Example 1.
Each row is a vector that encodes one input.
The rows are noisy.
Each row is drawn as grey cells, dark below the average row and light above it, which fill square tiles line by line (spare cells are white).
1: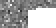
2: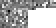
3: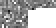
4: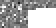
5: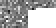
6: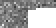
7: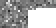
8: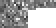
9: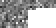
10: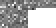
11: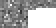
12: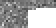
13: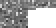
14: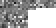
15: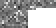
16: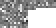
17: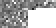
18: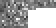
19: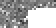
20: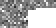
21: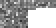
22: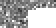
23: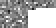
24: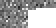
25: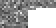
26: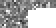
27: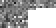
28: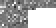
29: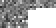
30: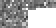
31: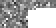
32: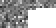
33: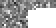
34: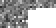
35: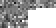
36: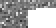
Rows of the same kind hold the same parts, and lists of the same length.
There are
2 kinds of row.
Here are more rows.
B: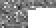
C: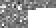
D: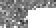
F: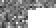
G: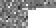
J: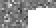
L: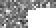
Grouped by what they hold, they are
B, C, D, G, J, L
F

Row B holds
a point on a 3-point line and a point on a 4-point line.
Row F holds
a fixed value.
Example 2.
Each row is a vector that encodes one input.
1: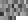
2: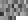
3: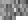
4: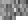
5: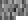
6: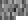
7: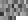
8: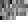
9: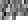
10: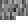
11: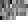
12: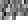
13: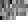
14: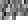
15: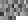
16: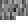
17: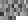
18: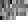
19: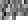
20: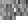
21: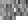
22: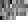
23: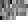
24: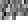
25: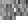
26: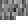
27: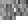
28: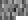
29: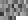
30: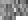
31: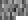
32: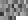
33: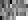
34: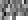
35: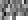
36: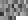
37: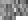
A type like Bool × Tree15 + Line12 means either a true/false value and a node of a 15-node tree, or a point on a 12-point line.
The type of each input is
Label5.
